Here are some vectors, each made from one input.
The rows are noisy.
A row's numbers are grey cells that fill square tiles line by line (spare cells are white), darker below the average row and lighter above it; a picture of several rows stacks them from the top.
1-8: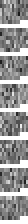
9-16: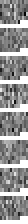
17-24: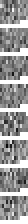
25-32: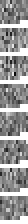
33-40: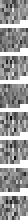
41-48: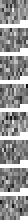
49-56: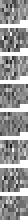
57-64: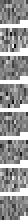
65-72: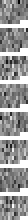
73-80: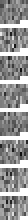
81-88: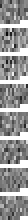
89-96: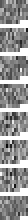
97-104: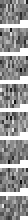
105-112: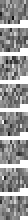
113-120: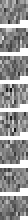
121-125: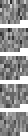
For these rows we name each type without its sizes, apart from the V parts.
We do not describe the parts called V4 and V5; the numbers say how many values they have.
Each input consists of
a value of V4 and a value of V5, together with a list of points on a line.
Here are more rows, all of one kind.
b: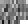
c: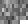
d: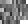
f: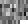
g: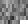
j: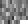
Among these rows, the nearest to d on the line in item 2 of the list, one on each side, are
b and c.
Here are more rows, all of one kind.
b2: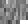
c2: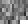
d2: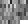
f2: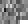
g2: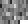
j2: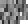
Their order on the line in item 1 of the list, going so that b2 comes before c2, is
f2, j2, b2, c2, g2, d2.
